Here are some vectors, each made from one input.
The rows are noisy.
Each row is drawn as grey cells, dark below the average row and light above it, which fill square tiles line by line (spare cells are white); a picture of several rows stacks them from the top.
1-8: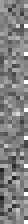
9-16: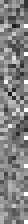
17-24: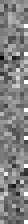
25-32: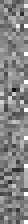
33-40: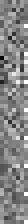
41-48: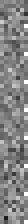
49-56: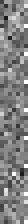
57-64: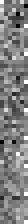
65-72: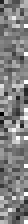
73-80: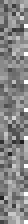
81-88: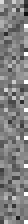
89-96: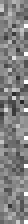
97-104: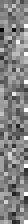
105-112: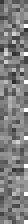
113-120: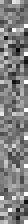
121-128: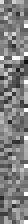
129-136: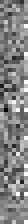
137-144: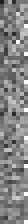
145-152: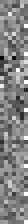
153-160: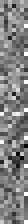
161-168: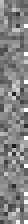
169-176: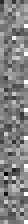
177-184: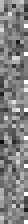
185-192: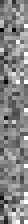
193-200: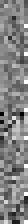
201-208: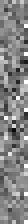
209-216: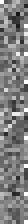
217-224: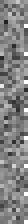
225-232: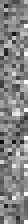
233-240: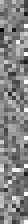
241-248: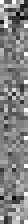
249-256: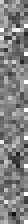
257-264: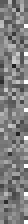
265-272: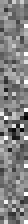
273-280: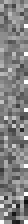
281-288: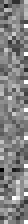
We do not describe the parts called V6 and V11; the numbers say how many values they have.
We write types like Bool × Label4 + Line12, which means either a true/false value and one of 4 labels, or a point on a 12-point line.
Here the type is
List2(Line8) + V6 × V11.
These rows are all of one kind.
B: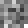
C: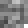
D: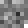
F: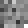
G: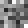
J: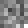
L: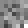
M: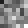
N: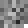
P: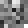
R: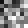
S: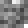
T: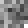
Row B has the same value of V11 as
F and N.
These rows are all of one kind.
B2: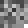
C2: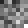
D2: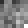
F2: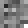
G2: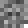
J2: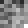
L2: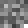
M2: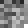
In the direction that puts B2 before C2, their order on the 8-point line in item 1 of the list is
F2, G2, M2, J2, B2, D2, L2, C2.
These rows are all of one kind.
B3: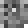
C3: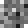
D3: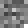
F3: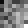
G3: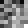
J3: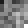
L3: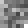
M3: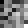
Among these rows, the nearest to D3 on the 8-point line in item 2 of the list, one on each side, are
F3 and G3.
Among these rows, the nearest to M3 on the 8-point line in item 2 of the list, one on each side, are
J3 and L3.
